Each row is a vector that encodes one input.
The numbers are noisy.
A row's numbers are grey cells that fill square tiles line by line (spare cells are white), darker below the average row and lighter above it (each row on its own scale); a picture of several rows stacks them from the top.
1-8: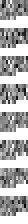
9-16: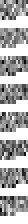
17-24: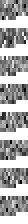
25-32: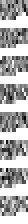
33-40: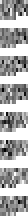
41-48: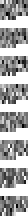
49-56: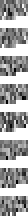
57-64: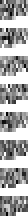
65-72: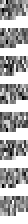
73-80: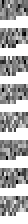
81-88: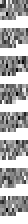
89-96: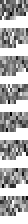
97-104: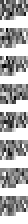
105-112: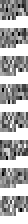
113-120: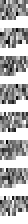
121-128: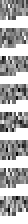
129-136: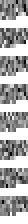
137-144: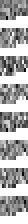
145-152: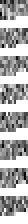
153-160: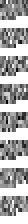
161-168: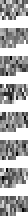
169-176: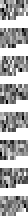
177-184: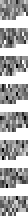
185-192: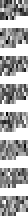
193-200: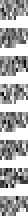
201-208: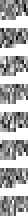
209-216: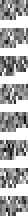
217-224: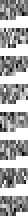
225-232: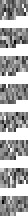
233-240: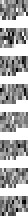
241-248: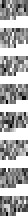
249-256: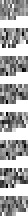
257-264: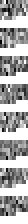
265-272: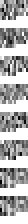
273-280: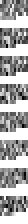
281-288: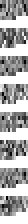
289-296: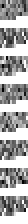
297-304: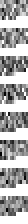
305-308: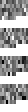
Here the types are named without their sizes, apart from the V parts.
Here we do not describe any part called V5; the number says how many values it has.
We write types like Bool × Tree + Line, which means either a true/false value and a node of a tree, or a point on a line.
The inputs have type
List(Line × (Line + V5)) + Tree.
